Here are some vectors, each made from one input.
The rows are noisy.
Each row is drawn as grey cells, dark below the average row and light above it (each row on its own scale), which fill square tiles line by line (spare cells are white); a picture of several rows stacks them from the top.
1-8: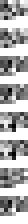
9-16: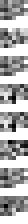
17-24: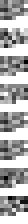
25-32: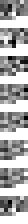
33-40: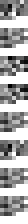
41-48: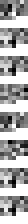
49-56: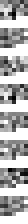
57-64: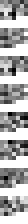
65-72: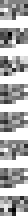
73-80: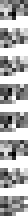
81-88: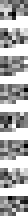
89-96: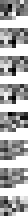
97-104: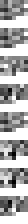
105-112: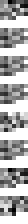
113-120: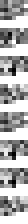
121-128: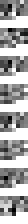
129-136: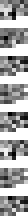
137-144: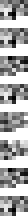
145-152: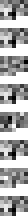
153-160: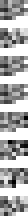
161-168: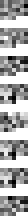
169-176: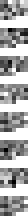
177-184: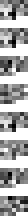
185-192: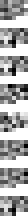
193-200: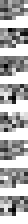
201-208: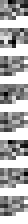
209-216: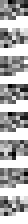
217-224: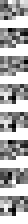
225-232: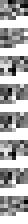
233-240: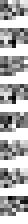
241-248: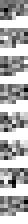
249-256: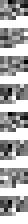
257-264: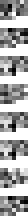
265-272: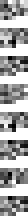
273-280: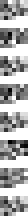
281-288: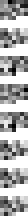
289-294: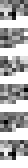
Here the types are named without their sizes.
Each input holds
three true/false values.
